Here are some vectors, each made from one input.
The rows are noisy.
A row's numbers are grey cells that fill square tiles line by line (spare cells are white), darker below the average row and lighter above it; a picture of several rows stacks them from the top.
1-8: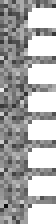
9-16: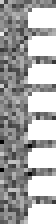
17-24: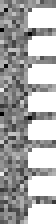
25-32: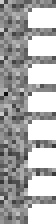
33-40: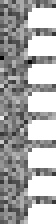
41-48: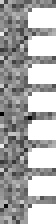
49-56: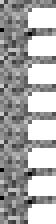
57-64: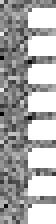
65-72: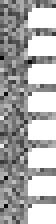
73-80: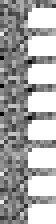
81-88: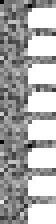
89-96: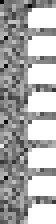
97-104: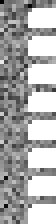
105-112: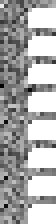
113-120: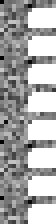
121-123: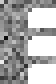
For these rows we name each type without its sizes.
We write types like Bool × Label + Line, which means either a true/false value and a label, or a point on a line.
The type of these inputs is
Label.
